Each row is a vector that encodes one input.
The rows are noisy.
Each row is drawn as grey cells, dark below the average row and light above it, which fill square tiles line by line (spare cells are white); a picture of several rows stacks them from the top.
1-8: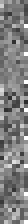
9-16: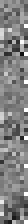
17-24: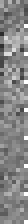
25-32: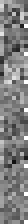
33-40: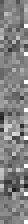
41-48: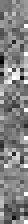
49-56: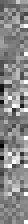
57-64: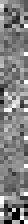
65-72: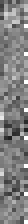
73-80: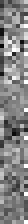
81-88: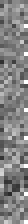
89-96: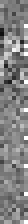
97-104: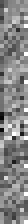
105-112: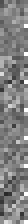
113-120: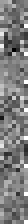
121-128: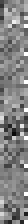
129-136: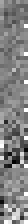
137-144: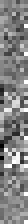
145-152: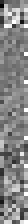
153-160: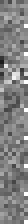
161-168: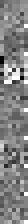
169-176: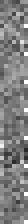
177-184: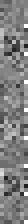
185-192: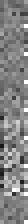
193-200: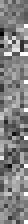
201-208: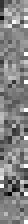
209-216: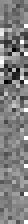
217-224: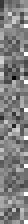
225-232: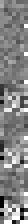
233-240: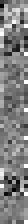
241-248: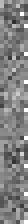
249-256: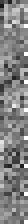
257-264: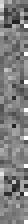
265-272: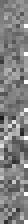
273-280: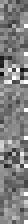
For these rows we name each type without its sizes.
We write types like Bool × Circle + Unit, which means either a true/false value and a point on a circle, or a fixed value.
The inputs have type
Tree × Tree.
